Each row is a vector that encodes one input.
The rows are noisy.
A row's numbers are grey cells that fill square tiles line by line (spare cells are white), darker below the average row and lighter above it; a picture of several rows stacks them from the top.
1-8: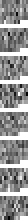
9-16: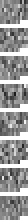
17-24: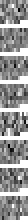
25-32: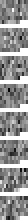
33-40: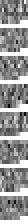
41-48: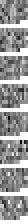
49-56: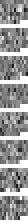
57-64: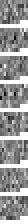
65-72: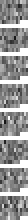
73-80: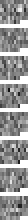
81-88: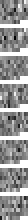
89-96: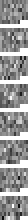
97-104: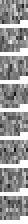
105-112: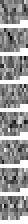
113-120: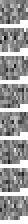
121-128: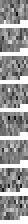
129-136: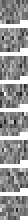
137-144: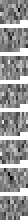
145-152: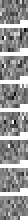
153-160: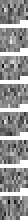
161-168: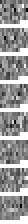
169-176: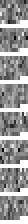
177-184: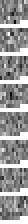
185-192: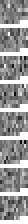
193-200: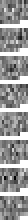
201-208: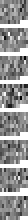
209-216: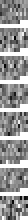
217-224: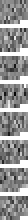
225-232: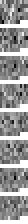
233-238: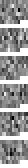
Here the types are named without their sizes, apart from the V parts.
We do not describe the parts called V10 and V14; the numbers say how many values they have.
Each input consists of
three true/false values and a value of V14, together with either a point on a line, or a value of V10.
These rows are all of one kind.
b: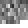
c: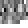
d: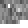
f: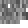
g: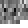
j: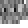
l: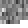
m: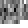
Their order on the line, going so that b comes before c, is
l, b, f, d, c, j, m, g.
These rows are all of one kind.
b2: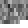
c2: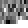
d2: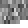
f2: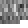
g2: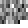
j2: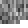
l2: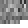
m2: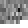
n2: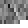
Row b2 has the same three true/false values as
c2 and j2.
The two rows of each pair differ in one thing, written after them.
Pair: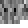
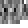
the place on the line
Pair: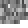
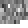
one of the three true/false values
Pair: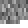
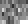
the value of V14
